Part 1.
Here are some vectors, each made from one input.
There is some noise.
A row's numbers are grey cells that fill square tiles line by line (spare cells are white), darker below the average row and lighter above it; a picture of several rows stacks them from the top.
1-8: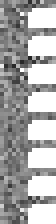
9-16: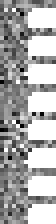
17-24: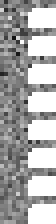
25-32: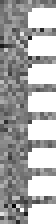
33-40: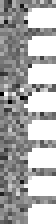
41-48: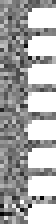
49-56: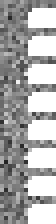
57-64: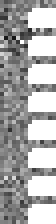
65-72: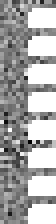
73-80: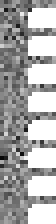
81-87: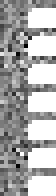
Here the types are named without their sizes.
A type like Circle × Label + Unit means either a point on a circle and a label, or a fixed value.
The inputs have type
Line.
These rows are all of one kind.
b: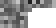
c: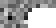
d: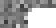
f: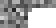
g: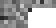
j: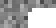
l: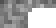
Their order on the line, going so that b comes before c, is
b, d, c, f, l, j, g.
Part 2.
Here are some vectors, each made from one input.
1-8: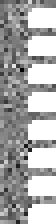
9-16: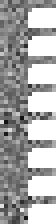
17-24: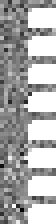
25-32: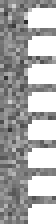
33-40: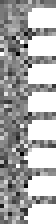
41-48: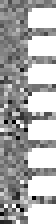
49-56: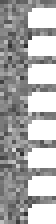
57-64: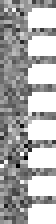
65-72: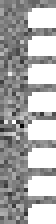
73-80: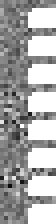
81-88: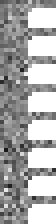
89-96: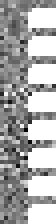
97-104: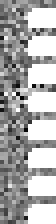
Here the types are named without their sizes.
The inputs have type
Line.
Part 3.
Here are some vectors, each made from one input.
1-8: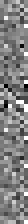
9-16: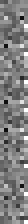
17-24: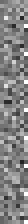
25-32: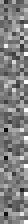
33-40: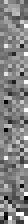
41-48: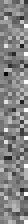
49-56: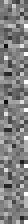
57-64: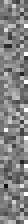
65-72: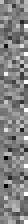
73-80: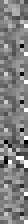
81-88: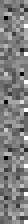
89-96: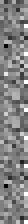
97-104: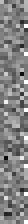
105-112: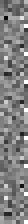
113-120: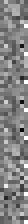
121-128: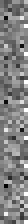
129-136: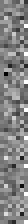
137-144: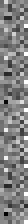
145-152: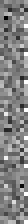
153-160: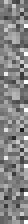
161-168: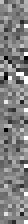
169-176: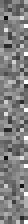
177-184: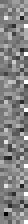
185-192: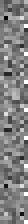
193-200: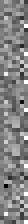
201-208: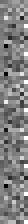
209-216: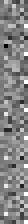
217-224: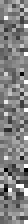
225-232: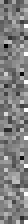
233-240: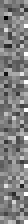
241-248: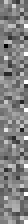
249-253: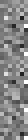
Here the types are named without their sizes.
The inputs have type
Circle + Unit.
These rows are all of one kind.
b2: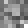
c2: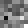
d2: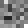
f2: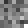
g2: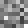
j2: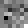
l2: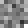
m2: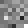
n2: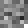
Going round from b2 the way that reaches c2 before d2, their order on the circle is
b2, n2, m2, g2, l2, f2, c2, j2, d2.
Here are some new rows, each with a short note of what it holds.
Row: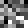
a fixed value
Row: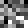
a fixed value
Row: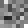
a point on a circle
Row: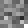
a point on a circle
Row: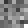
a point on a circle
